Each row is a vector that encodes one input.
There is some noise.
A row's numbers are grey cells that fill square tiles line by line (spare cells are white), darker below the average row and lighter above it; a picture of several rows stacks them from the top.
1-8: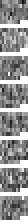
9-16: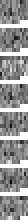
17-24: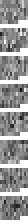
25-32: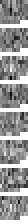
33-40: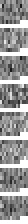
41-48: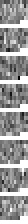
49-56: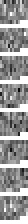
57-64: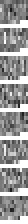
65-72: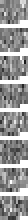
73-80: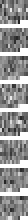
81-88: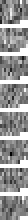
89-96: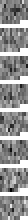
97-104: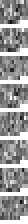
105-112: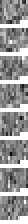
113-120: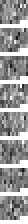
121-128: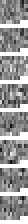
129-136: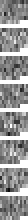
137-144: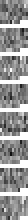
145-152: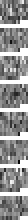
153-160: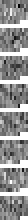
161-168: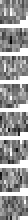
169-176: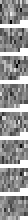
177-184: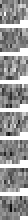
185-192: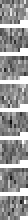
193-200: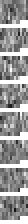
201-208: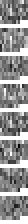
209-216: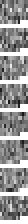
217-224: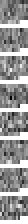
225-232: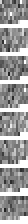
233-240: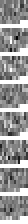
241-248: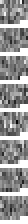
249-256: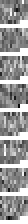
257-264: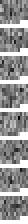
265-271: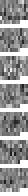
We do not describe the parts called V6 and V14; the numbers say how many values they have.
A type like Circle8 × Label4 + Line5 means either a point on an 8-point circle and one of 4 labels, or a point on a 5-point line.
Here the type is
Label7 × (List2(Line13) + V6 × V14).
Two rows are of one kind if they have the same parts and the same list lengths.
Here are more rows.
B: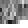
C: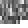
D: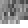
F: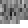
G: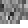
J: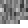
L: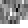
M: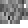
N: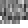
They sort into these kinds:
B, L
C, N
D, G, M
F, J

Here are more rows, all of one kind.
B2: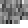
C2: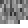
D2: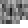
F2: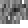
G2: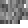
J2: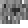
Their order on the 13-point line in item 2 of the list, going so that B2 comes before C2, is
F2, B2, C2, J2, D2, G2.
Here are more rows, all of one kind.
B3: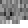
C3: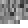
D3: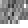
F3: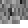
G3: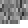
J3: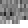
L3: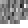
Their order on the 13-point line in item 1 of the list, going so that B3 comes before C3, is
J3, B3, F3, C3, D3, L3, G3.
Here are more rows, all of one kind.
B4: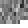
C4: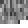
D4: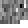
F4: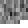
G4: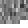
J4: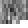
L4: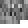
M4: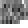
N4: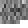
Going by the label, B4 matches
D4, F4 and G4.
